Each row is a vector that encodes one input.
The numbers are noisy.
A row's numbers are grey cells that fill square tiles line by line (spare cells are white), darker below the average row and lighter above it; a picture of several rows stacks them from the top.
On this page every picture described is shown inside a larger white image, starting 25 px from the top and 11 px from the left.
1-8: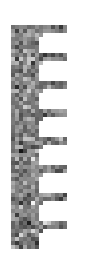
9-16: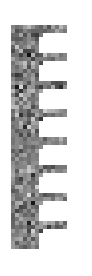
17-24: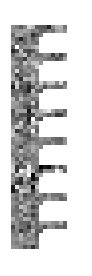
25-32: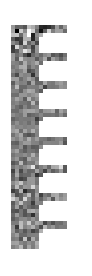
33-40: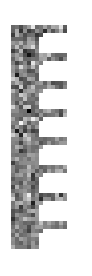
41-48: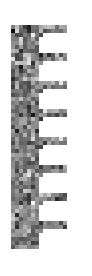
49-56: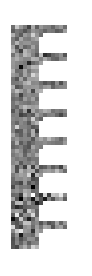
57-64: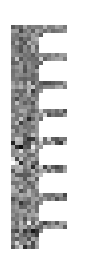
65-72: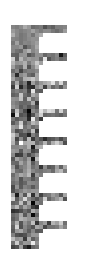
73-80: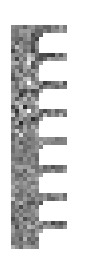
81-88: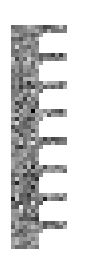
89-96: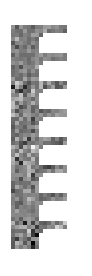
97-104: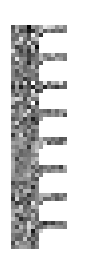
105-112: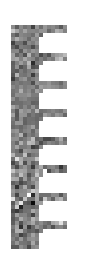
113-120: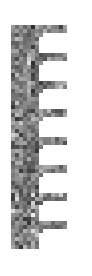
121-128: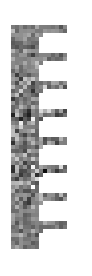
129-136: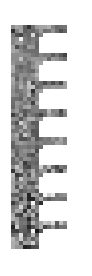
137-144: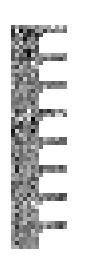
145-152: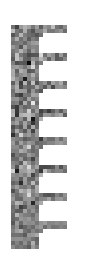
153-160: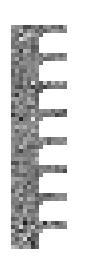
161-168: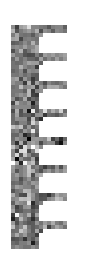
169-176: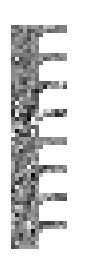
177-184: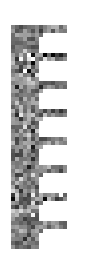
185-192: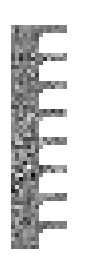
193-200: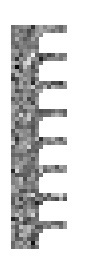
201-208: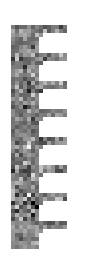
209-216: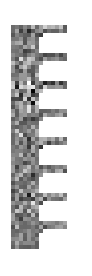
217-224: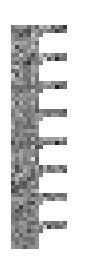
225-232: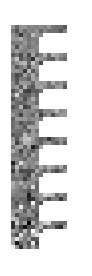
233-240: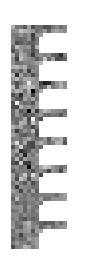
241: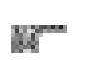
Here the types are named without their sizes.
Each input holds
either a point on a circle, or a label, a point on a line and a true/false value, or a node of a tree.
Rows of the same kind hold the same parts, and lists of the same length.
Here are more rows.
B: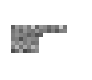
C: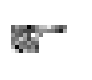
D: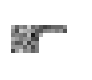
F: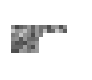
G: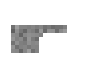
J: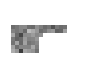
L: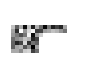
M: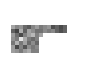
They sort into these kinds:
B, F
C, G, J, L
D, M

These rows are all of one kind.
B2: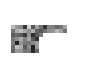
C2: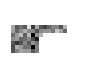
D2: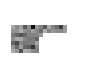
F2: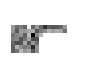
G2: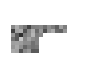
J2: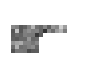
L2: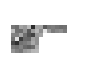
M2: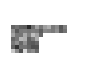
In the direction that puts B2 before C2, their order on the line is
B2, D2, L2, C2, F2, G2, M2, J2.
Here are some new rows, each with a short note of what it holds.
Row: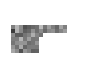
a label, a point on a line and a true/false value
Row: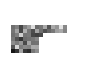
a point on a circle
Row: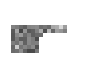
a label, a point on a line and a true/false value
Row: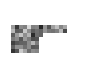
a node of a tree
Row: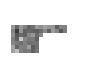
a node of a tree
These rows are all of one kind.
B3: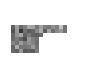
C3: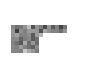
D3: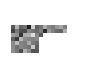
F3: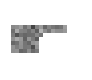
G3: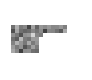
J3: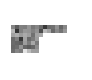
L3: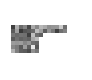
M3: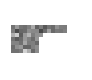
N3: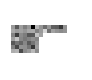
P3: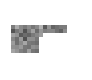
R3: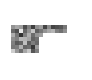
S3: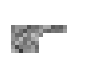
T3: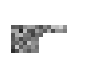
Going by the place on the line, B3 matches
D3, F3 and R3.
